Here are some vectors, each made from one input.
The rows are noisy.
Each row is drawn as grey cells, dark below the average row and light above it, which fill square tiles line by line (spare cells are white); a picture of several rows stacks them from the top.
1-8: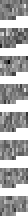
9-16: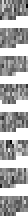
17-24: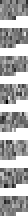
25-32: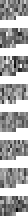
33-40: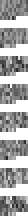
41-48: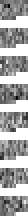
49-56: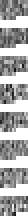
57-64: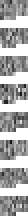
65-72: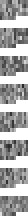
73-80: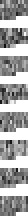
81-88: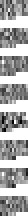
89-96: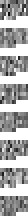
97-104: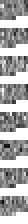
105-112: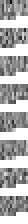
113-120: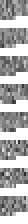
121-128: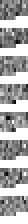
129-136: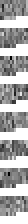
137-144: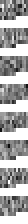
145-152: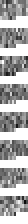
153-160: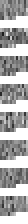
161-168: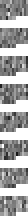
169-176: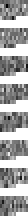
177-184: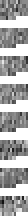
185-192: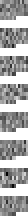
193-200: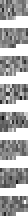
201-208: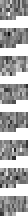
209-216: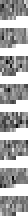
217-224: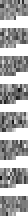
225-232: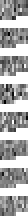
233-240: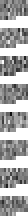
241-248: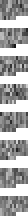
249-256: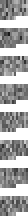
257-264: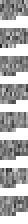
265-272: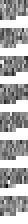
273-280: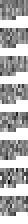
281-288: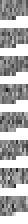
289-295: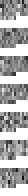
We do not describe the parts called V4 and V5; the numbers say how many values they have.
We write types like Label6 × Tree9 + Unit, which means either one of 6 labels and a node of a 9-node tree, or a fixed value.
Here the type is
(Label7 + Line9) × Line9 + Line6 × V4 + V5.
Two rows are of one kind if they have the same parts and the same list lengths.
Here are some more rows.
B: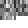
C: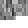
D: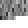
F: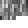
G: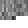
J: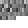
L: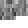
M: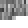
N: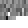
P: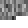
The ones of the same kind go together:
B, J, N
C, D, L, M
F
G, P

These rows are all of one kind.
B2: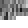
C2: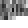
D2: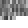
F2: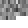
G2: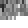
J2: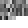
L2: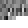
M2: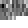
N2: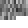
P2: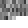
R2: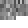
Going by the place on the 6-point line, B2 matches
N2 and R2.
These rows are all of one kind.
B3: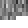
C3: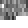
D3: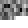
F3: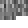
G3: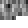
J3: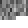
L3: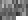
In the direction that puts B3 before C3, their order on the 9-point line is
D3, G3, F3, B3, C3, L3, J3.
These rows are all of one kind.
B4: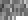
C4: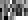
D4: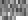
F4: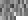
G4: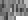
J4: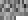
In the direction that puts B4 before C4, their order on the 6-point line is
D4, G4, B4, J4, F4, C4.
